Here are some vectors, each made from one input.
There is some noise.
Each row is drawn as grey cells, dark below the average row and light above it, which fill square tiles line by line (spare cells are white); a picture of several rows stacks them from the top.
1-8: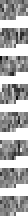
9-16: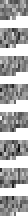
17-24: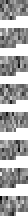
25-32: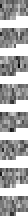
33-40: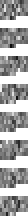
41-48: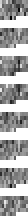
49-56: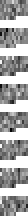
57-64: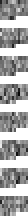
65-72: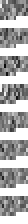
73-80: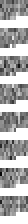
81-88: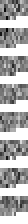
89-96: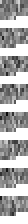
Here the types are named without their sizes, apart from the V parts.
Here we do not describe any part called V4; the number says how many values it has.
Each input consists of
a point on a line, together with either three true/false values, or a list of values of V4.
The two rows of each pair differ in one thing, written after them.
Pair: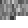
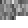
the value of V4 in item 1 of the list
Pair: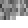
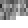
the value of V4 in item 1 of the list
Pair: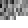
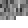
the value of V4 in item 1 of the list
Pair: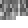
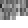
the value of V4 in item 2 of the list
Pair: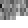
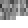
the value of V4 in item 2 of the list
